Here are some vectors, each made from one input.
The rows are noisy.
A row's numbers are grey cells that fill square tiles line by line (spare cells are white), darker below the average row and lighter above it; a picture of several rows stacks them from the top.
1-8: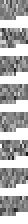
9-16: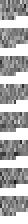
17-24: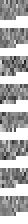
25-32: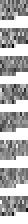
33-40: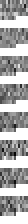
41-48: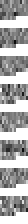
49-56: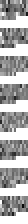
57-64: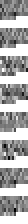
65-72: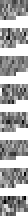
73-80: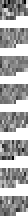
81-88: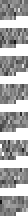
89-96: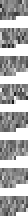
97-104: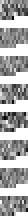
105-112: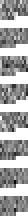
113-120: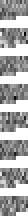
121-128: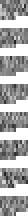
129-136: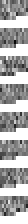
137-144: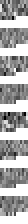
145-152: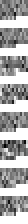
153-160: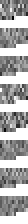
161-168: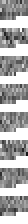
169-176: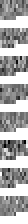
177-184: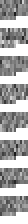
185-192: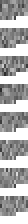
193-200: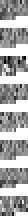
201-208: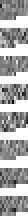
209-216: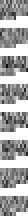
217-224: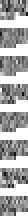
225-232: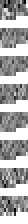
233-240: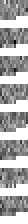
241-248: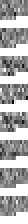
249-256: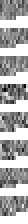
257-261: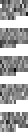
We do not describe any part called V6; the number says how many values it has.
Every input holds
either a point on an 8-point line and two values of V6, or a list of up to two points on a 9-point circle.
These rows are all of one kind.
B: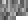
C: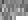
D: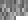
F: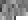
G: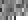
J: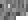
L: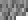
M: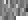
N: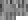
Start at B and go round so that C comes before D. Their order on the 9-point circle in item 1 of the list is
B, M, N, J, F, L, G, C, D.
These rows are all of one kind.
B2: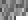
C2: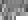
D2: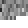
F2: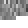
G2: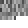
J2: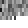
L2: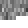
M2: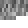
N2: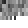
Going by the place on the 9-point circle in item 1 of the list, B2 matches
D2 and J2.
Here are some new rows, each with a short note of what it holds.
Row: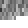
a list of two items
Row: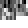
the empty list
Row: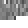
a list of two items
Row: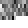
a point on an 8-point line and two values of V6
